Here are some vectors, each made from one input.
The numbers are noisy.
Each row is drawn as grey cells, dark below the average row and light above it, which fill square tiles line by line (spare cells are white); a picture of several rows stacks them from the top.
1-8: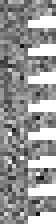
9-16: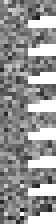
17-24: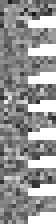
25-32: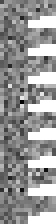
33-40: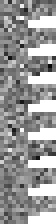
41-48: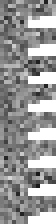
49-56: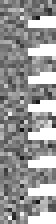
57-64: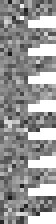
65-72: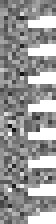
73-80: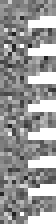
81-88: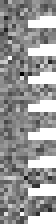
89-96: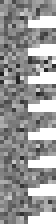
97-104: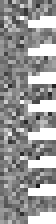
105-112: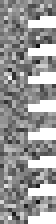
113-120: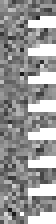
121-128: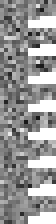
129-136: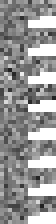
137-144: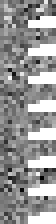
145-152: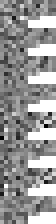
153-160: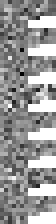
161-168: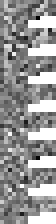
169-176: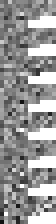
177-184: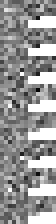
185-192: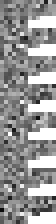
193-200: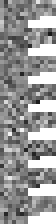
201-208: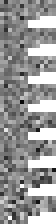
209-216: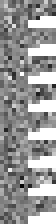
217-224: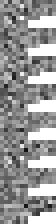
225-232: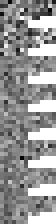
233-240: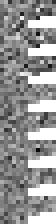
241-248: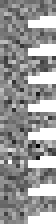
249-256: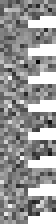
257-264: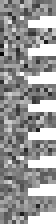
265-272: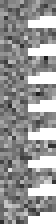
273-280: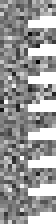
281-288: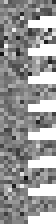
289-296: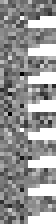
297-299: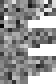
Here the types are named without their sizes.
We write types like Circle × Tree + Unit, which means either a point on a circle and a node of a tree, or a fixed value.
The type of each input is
Bool × Bool × Bool + List(Line).
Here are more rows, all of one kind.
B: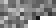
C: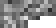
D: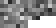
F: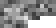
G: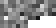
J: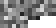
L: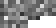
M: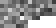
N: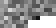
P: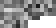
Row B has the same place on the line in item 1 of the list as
M and N.
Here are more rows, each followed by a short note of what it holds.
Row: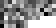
the empty list
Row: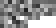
a list of one item
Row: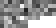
a list of one item
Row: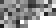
the empty list
